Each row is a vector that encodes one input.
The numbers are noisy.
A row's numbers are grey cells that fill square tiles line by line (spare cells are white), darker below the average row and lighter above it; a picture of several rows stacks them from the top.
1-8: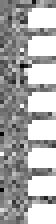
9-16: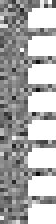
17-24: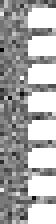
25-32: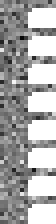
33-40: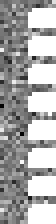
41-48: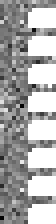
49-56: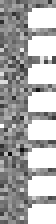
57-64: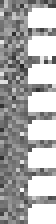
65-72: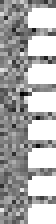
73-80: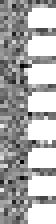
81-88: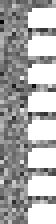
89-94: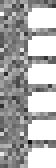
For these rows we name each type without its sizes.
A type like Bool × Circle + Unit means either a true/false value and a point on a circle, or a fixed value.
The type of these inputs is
Bool × Bool × Bool + Label + Line.
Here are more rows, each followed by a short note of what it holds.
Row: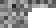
a label
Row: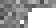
three true/false values
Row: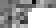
a point on a line
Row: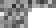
a label
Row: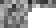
a label
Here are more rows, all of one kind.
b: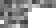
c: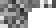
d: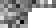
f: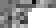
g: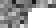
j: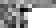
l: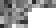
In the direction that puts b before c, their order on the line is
j, b, l, f, g, d, c.
